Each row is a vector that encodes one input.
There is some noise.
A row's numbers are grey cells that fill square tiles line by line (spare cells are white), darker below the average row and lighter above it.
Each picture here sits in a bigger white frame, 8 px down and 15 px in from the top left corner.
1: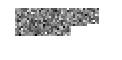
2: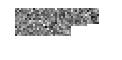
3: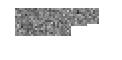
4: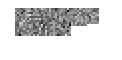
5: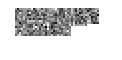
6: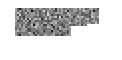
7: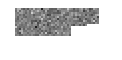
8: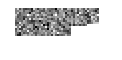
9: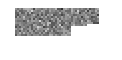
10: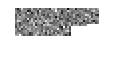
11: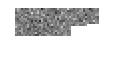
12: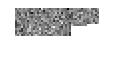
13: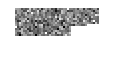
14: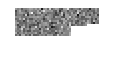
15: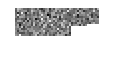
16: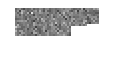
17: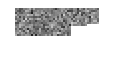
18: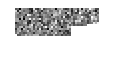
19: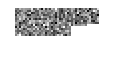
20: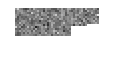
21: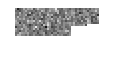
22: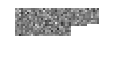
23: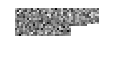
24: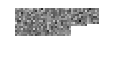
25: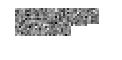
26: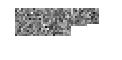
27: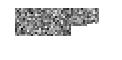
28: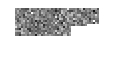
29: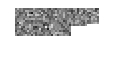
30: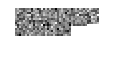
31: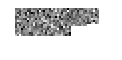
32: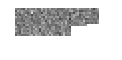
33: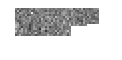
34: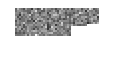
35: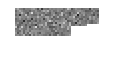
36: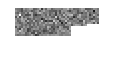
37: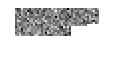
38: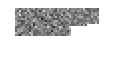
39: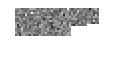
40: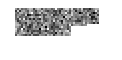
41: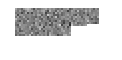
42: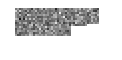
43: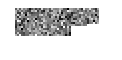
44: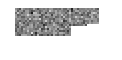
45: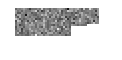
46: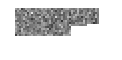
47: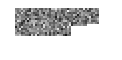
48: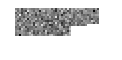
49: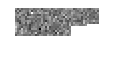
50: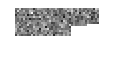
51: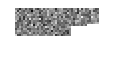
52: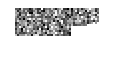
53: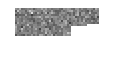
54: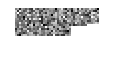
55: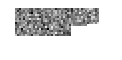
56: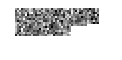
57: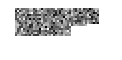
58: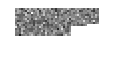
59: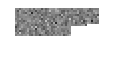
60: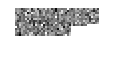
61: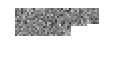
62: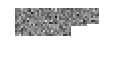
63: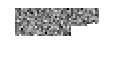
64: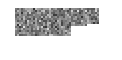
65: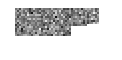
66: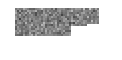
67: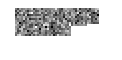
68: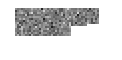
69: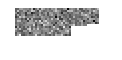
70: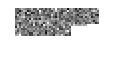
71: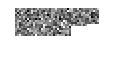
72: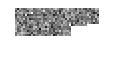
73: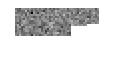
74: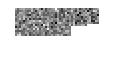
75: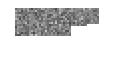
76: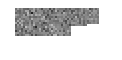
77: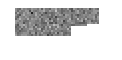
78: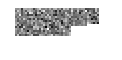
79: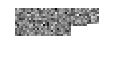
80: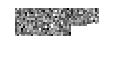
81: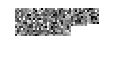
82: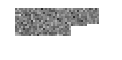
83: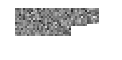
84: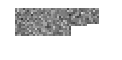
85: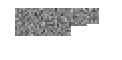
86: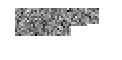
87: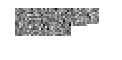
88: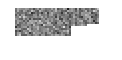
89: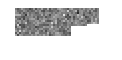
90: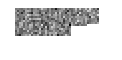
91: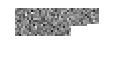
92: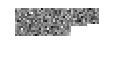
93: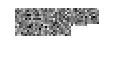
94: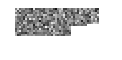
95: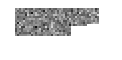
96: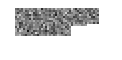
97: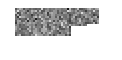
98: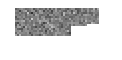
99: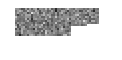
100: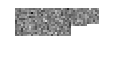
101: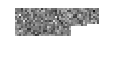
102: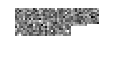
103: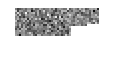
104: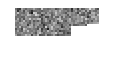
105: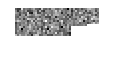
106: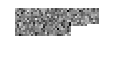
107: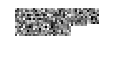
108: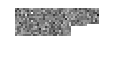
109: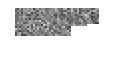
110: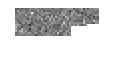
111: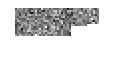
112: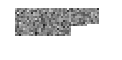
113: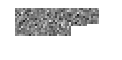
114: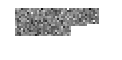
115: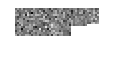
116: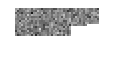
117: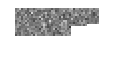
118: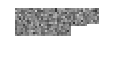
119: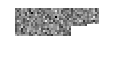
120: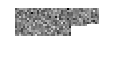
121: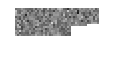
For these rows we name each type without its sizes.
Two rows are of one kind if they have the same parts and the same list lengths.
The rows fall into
2 kinds.
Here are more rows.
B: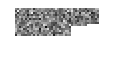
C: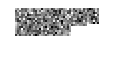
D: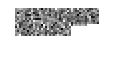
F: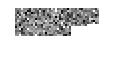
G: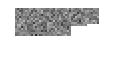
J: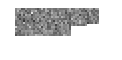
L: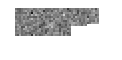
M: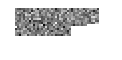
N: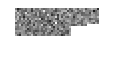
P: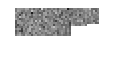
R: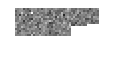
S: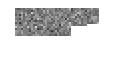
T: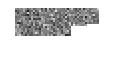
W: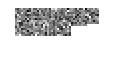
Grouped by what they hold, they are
B, J, P
C, D, F, G, L, M, N, R, S, T, W

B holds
a point on a circle and a label.
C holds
a label and four true/false values.
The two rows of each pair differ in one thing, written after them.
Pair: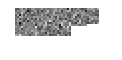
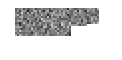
one of the four true/false values
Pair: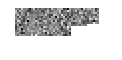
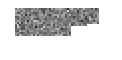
one of the four true/false values
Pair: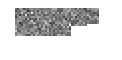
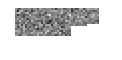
the label
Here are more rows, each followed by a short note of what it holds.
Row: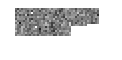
a label and four true/false values
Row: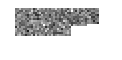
a point on a circle and a label
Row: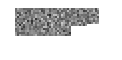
a label and four true/false values
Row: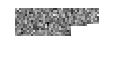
a label and four true/false values
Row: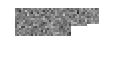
a label and four true/false values
